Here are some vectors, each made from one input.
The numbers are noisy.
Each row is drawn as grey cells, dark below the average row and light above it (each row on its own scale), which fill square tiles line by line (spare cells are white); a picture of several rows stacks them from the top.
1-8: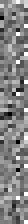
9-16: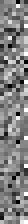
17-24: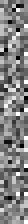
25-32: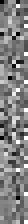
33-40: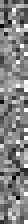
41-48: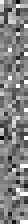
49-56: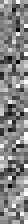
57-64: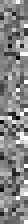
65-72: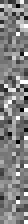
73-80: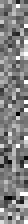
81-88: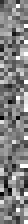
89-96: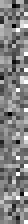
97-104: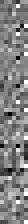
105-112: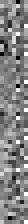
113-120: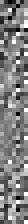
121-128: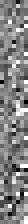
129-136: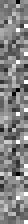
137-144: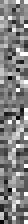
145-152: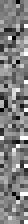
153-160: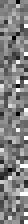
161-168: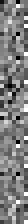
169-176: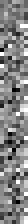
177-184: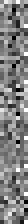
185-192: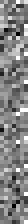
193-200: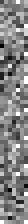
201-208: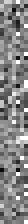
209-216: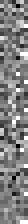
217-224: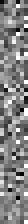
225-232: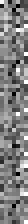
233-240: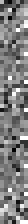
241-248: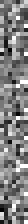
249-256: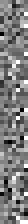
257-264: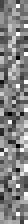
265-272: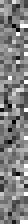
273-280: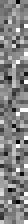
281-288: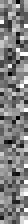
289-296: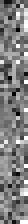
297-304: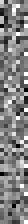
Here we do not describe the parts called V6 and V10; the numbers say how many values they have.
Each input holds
either a fixed value, or a node of a 13-node tree and a value of V6, or a true/false value and a value of V10.
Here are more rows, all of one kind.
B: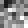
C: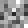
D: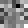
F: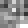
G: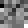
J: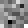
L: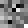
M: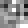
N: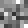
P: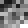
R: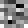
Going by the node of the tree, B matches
C, F and M.
